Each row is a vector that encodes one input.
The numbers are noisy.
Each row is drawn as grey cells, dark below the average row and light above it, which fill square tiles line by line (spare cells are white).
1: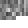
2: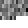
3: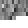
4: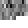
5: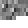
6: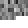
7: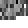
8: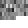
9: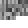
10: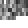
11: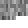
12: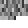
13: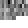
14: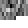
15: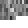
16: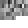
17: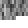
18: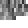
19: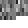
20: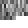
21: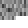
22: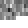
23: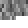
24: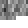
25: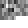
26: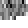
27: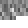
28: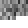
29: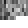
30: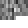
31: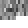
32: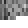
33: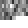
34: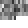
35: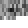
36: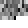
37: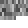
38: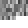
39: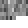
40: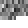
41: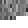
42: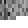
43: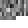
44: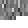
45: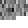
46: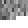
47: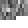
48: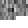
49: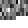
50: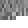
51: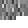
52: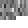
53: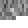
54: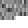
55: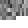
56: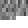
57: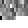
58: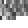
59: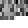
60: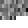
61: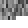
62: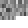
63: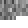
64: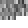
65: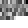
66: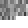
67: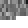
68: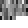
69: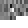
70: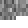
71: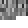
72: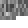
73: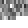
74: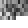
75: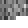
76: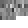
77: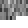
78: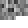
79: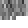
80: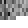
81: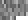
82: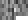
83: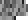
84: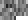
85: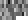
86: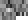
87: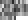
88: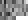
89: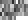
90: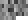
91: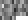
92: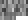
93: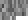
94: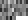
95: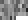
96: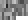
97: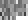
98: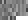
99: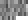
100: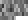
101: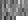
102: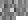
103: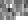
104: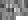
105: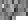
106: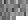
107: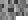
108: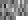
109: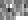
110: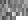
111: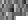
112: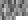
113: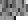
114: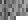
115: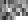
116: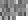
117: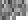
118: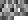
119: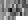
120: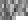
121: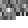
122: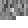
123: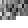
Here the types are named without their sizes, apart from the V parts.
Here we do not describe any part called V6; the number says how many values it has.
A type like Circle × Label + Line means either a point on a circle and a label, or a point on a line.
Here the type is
Line × (Line + V6).
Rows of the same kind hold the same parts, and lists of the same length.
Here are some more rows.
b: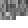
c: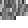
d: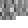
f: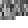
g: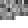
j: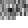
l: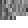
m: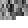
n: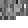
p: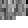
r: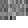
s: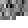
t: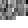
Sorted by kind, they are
b, f, g, j, m, s
c, d, l, n, p, r, t

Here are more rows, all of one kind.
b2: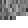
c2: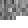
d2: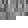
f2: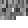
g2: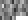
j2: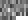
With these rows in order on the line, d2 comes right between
c2 and f2.
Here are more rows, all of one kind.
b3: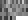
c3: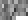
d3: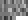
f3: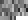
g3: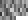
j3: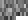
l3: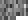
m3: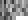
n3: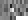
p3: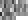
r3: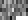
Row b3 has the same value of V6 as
f3, g3, n3 and r3.
